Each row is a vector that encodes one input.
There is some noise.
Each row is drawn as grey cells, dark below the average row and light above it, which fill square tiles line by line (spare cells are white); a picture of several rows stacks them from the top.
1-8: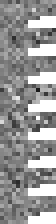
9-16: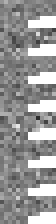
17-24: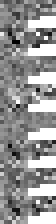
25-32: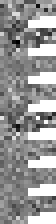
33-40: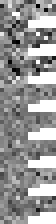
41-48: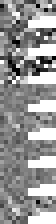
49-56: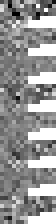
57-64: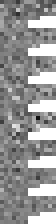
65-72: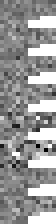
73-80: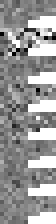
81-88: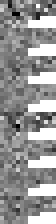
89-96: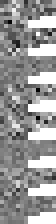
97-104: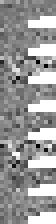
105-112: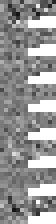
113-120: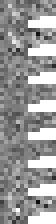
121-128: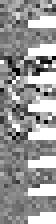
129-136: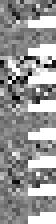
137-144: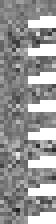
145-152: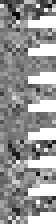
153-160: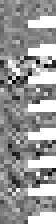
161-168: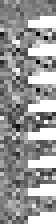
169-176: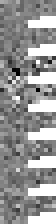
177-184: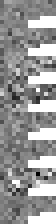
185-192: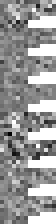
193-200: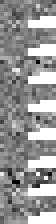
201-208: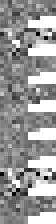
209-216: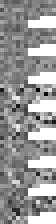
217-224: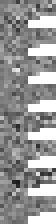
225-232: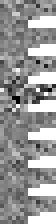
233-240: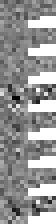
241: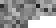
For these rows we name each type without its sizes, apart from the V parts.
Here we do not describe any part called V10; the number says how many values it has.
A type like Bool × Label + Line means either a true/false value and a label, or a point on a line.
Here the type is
List(Bool × V10 + Line).
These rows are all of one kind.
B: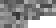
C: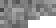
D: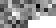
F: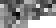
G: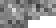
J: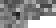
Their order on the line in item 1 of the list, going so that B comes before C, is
G, B, C, J, D, F.
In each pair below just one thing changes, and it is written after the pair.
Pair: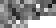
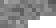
the value of V10 in item 1 of the list
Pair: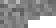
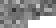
the place on the line in item 2 of the list
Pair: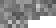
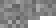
the place on the line in item 2 of the list
